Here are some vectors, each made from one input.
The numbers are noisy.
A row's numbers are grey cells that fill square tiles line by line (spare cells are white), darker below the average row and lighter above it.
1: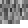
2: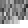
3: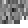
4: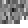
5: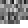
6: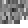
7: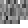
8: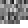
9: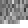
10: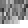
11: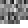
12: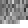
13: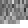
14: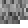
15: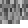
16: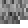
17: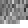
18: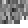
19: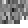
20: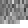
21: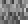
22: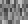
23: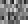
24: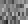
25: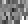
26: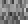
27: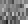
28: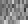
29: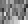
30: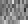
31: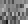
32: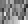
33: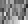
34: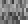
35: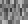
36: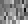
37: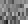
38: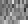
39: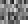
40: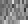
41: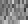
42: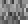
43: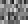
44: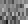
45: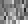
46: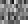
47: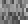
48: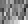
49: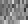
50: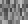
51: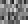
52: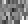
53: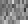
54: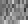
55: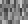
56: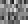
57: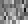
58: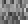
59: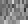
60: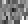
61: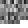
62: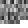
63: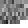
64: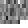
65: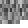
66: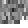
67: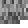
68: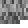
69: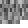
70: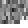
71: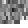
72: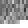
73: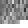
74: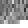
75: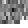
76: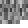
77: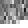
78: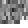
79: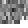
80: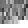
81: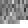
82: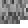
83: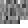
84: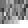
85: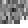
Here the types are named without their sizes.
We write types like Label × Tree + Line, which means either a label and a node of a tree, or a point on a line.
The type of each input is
Line.
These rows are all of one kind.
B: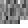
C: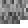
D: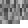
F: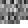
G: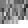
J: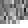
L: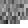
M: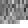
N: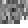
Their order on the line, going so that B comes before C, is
G, J, M, D, B, N, L, C, F.
